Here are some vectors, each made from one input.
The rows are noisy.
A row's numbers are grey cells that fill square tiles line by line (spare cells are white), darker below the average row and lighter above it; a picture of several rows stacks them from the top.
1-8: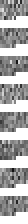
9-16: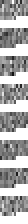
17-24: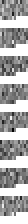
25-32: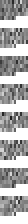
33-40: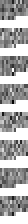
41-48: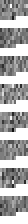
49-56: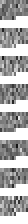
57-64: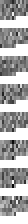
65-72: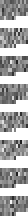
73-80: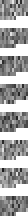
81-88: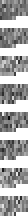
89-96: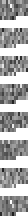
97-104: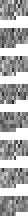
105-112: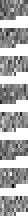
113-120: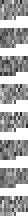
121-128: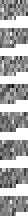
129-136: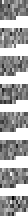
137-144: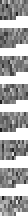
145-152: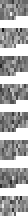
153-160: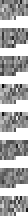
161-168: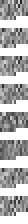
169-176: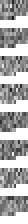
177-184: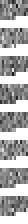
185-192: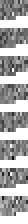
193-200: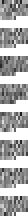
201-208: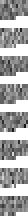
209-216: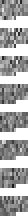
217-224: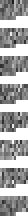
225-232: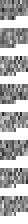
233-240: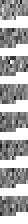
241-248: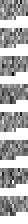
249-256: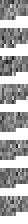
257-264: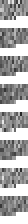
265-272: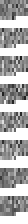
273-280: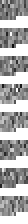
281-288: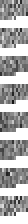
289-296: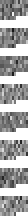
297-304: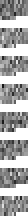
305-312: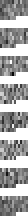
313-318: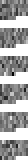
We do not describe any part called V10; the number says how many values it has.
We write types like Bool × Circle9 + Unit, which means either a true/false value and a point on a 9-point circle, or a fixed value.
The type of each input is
Line4 × ((Line4 × Line6 + Unit) × Tree7 × V10 + Unit) × Line6 × V10.
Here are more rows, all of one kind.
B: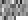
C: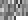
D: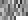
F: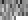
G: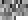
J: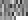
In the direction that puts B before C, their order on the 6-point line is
D, B, F, G, J, C.
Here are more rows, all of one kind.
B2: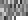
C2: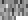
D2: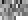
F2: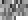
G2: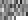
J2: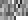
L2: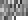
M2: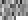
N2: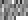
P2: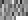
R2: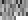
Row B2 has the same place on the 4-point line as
F2 and N2.
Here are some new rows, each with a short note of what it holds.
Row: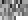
a point on a 4-point line, a point on a 6-point line and a value of V10
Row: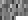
a point on each of two 4-point lines, a point on each of two 6-point lines, a node of a 7-node tree and two values of V10
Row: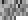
a point on a 4-point line, a point on a 6-point line and a value of V10
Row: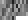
a point on each of two 4-point lines, a point on each of two 6-point lines, a node of a 7-node tree and two values of V10
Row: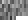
a point on a 4-point line, a point on a 6-point line, a node of a 7-node tree and two values of V10
